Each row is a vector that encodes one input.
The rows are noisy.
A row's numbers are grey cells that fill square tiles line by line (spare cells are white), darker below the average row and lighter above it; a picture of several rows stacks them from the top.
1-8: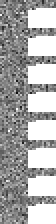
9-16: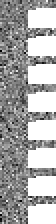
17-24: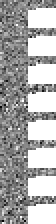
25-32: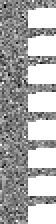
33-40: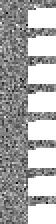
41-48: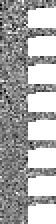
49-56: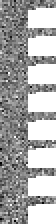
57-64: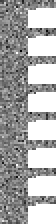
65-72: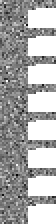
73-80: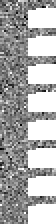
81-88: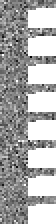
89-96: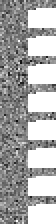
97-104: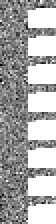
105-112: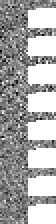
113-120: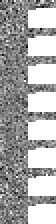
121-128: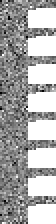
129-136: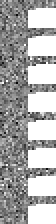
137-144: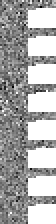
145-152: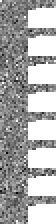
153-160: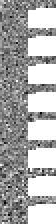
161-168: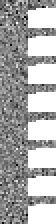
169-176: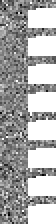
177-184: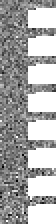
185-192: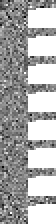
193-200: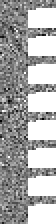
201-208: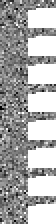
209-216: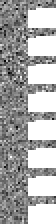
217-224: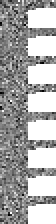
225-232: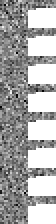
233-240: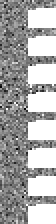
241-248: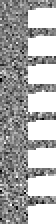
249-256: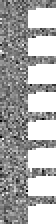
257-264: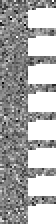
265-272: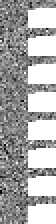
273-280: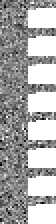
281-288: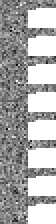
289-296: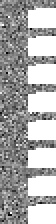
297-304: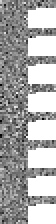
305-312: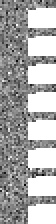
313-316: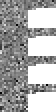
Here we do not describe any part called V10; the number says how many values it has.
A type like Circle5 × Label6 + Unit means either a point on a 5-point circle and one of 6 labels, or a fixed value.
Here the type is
(Bool × Bool × Bool × Bool × Line9 + Label11) × V10 × V10 × V10.
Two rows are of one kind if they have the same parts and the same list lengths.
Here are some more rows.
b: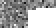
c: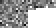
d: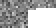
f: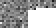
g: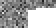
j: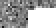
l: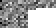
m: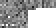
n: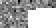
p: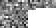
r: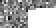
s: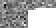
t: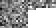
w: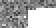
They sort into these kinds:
b, d, f, g, j, m, n, s, w
c, l, p, r, t

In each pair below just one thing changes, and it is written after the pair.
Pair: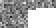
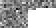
one of the four true/false values
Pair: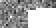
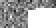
the place on the 9-point line
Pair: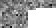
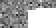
one of the four true/false values
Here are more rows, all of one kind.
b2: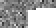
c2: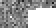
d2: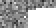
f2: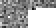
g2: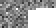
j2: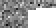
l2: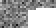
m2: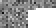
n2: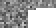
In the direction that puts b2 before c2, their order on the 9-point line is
f2, b2, c2, j2, n2, m2, d2, g2, l2.
